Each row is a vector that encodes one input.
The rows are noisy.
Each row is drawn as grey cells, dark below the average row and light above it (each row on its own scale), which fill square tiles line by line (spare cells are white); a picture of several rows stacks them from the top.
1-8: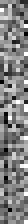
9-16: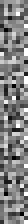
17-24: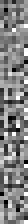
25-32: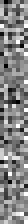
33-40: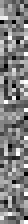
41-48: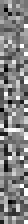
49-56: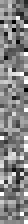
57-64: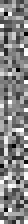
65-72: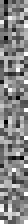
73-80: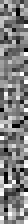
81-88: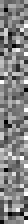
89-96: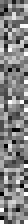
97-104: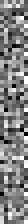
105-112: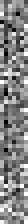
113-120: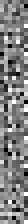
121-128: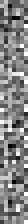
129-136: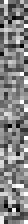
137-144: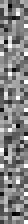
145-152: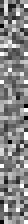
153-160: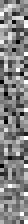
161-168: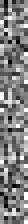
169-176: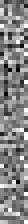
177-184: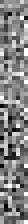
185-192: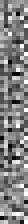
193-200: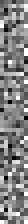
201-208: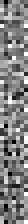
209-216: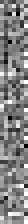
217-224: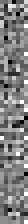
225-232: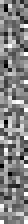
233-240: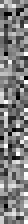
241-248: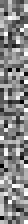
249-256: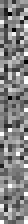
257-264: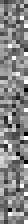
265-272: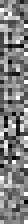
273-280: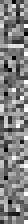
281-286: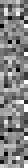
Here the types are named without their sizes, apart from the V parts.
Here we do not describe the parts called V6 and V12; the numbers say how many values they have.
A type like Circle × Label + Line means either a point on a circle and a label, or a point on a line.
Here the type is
Bool × Circle + (Line + V6) × V12.
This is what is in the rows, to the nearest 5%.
About 25% of them hold a point on a circle and a true/false value. The rest hold a value of V12, together with either a point on a line, or a value of V6.
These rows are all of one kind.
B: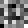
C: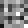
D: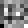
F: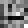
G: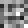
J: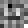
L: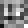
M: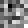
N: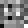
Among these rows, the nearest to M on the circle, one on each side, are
C and G.
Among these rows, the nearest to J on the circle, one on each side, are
L and N.
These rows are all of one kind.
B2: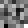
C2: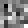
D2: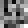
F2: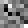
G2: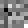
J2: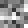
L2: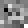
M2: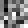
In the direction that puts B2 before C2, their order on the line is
G2, M2, F2, D2, L2, J2, B2, C2.
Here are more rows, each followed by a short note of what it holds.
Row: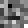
a point on a circle and a true/false value
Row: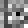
a point on a line and a value of V12
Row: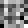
a point on a circle and a true/false value
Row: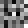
a point on a line and a value of V12
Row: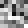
a value of V6 and a value of V12
